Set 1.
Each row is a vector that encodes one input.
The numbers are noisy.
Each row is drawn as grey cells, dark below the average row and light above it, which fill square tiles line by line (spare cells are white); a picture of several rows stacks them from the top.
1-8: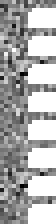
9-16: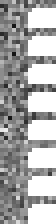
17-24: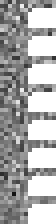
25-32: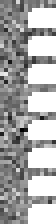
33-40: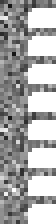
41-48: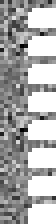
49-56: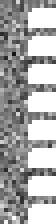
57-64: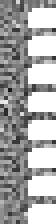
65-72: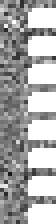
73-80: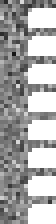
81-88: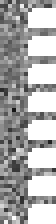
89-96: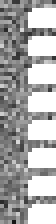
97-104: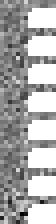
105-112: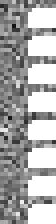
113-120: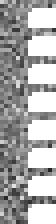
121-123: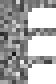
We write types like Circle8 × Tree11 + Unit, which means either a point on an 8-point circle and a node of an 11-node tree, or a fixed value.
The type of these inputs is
Tree12.
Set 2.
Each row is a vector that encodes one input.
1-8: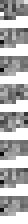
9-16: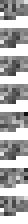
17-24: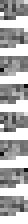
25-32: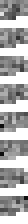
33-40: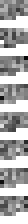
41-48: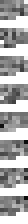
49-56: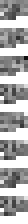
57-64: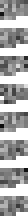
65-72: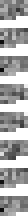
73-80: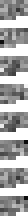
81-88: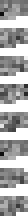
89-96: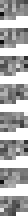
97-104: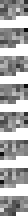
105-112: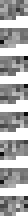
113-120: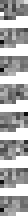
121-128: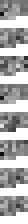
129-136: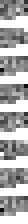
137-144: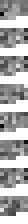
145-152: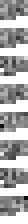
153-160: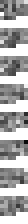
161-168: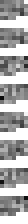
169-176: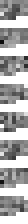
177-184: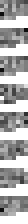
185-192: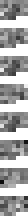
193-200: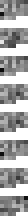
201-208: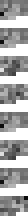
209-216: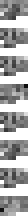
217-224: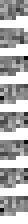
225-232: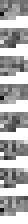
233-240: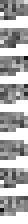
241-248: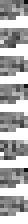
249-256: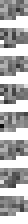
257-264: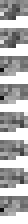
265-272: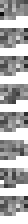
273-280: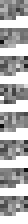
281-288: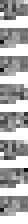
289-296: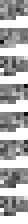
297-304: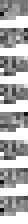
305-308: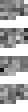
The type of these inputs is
Bool × Bool × Bool.
